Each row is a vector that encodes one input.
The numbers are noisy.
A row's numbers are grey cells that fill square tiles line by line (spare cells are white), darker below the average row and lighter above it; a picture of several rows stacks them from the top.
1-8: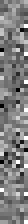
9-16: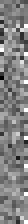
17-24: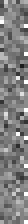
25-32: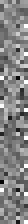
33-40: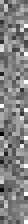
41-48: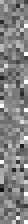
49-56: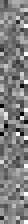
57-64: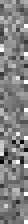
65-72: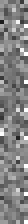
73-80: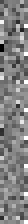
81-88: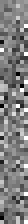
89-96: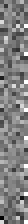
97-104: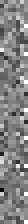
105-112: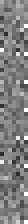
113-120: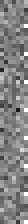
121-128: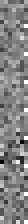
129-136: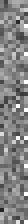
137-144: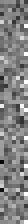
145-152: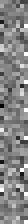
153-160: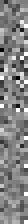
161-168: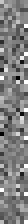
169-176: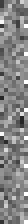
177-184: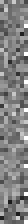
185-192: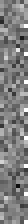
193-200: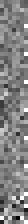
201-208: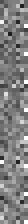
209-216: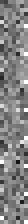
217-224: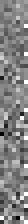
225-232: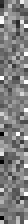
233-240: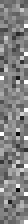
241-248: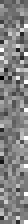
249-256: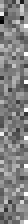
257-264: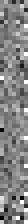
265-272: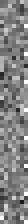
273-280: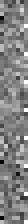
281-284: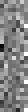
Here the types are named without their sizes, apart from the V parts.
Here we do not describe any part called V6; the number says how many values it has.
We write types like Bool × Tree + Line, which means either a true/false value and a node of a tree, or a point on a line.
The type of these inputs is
(Bool × Bool × Bool + V6) × Line.
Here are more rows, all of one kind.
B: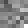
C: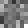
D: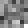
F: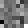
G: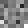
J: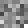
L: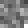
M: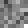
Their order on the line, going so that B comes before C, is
D, J, B, M, G, L, F, C.
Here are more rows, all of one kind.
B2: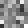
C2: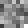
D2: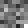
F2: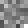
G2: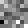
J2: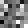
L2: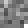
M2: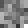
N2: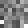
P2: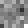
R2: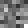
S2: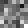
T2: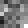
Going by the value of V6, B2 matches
C2, F2, G2 and P2.
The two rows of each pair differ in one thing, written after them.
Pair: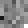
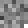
the place on the line
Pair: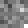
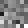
the place on the line
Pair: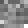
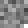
one of the three true/false values
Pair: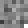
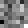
the place on the line
